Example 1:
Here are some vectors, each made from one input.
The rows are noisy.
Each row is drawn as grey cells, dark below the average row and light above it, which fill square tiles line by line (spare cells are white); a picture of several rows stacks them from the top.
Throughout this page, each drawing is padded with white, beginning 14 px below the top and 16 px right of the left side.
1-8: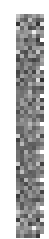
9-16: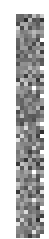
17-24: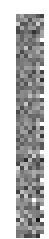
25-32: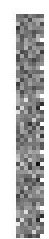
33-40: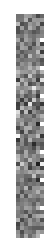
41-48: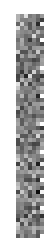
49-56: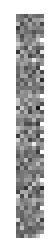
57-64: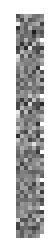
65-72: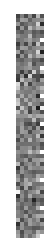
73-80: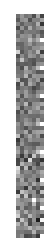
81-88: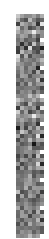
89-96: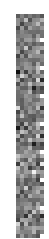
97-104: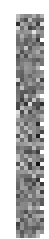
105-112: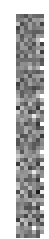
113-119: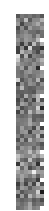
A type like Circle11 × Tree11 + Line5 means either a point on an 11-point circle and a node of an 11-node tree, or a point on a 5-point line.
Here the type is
Line6 + Tree9.
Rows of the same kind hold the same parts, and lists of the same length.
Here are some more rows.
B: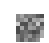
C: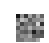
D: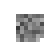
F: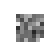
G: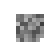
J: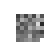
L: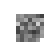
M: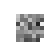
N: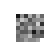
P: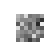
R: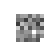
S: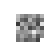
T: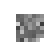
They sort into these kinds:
B, C, D, F, G, J, L, N, T
M, P, R, S

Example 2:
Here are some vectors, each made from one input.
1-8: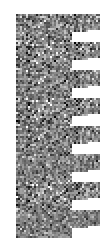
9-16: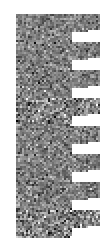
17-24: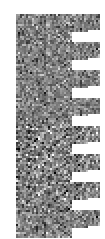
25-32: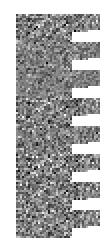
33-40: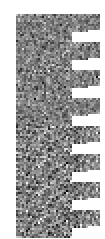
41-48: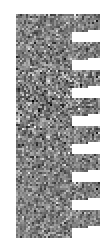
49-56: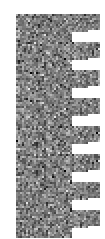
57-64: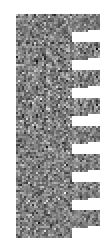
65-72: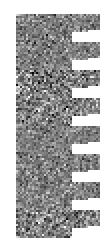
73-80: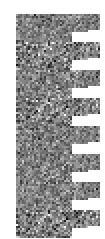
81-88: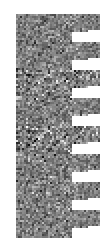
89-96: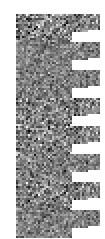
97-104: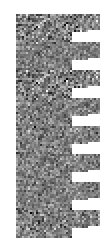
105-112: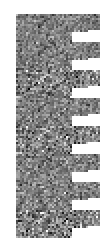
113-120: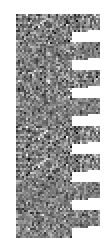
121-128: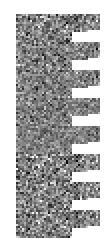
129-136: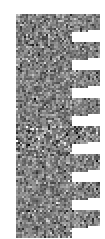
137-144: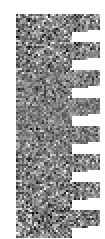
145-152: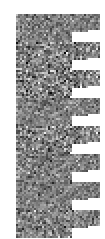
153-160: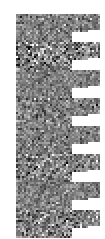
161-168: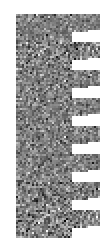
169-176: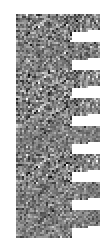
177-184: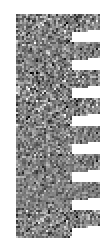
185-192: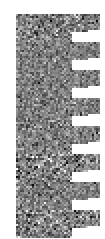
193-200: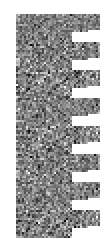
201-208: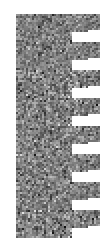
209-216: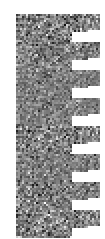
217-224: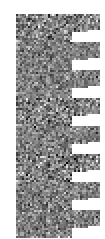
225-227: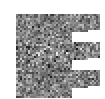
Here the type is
Label5 + Tree16.
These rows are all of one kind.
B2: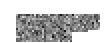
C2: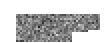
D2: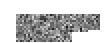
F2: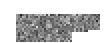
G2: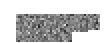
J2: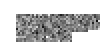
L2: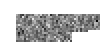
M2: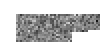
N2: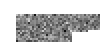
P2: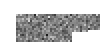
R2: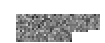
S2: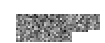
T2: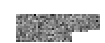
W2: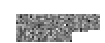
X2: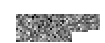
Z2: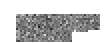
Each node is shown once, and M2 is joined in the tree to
D2 and F2.
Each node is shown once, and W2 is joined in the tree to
G2.
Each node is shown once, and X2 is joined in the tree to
C2, T2 and Z2.
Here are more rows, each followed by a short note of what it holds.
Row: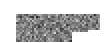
a node of a 16-node tree
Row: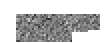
a node of a 16-node tree
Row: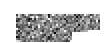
one of 5 labels
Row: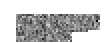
a node of a 16-node tree
